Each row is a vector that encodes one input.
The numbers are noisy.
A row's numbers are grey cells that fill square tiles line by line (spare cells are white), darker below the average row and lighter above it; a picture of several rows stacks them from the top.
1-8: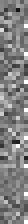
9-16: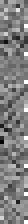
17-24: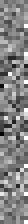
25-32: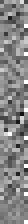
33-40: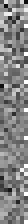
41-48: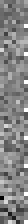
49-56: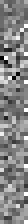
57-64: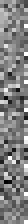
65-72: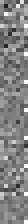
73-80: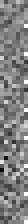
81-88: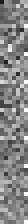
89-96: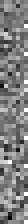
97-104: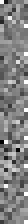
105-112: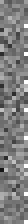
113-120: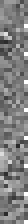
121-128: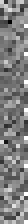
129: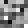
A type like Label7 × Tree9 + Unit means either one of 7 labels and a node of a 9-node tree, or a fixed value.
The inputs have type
(Bool × Bool × Bool + Label9) × Label9 + Line5.
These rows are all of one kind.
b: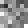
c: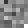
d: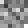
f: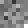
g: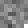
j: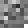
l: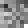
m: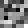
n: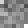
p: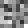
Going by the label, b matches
f and l.
